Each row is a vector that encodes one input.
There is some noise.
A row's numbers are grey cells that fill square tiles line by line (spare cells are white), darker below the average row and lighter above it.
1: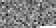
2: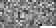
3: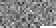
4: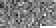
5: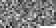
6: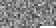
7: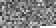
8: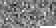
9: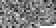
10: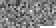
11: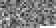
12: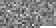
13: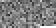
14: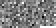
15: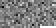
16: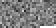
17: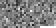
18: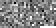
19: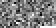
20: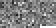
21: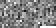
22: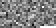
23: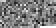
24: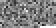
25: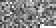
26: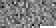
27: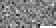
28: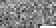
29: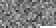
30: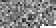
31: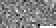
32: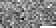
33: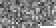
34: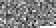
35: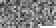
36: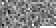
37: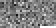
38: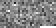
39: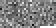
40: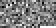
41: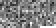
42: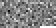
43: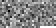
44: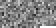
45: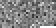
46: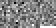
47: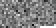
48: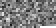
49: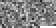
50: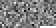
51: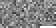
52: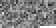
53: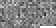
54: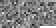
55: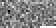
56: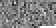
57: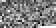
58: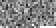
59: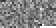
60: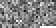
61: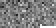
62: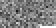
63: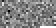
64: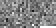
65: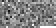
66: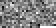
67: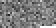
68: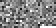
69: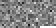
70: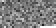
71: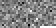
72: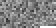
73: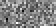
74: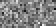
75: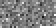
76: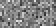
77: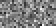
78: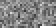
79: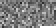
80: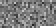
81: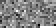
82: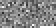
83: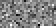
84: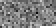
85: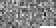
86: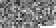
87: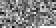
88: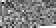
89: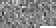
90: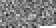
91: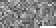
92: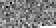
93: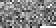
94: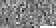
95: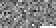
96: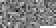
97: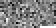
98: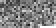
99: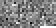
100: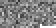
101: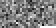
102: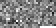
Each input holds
a true/false value, together with either one of 8 labels, or a point on a 5-point line.
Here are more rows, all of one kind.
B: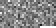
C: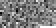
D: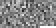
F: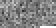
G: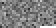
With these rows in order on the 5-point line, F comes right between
C and D.
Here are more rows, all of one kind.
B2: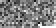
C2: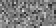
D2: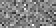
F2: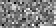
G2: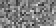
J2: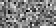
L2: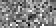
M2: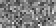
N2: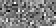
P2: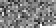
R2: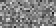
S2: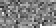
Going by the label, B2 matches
F2, G2, L2 and M2.
